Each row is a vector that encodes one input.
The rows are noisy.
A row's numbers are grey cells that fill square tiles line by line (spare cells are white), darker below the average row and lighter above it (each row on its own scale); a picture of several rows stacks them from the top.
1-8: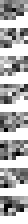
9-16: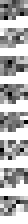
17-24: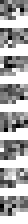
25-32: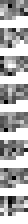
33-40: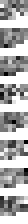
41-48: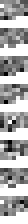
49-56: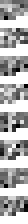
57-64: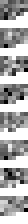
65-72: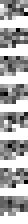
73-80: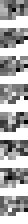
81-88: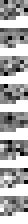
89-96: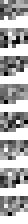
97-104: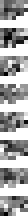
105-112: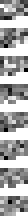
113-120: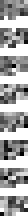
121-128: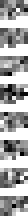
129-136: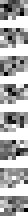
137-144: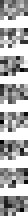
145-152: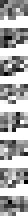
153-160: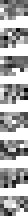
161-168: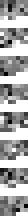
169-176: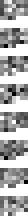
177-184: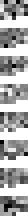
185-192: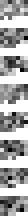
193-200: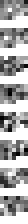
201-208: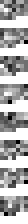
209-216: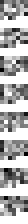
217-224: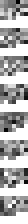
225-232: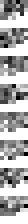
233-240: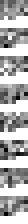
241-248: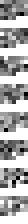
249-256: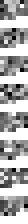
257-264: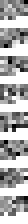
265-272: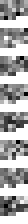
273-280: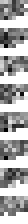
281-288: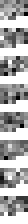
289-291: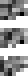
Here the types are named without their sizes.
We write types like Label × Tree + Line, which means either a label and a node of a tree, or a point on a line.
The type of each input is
Circle × (Circle + Unit) × Line.
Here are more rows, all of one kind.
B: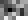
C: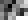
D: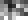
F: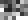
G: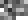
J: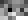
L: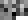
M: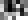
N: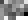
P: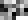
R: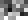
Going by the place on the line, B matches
F, J, M and R.
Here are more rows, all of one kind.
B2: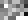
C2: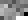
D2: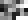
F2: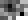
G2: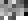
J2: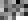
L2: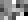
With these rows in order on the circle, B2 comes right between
G2 and L2.
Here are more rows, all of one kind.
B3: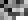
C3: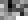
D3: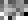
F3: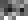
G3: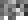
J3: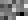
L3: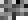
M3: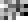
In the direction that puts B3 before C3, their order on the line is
B3, G3, L3, M3, D3, J3, C3, F3.
